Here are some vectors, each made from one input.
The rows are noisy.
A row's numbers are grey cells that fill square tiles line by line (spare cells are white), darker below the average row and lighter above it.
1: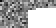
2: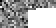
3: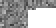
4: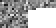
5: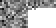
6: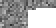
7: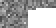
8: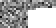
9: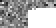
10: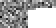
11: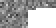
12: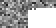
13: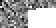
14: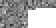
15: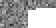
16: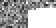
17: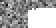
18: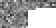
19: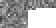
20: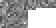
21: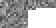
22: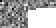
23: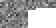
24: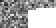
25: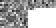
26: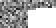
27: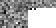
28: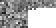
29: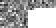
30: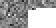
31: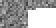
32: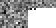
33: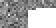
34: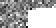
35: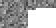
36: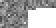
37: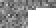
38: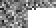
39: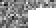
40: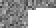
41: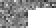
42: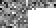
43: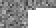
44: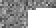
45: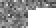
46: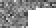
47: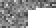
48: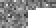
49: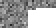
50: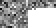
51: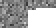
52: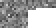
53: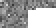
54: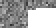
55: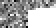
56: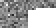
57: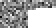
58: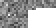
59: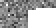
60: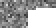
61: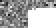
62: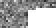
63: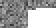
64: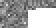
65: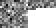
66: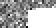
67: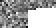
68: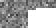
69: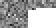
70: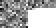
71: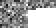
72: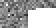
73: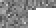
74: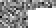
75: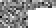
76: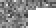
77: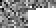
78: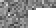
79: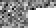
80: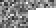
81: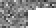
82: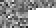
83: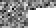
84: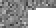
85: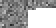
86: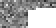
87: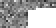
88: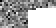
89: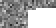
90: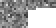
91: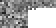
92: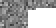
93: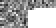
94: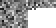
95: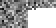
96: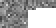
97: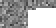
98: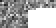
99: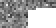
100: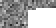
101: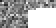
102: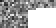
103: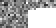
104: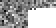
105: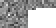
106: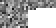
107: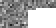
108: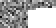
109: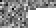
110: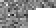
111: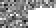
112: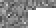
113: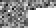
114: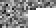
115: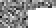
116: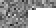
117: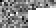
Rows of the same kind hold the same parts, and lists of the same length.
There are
3 kinds of row.
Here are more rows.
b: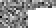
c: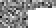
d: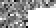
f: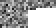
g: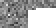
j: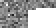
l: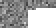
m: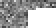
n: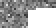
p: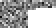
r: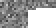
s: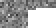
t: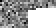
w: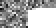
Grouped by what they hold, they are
b, c, p
d, f, t, w
g, j, l, m, n, r, s

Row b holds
a fixed value.
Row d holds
one of 4 labels and a node of an 11-node tree.
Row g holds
a node of a 9-node tree.
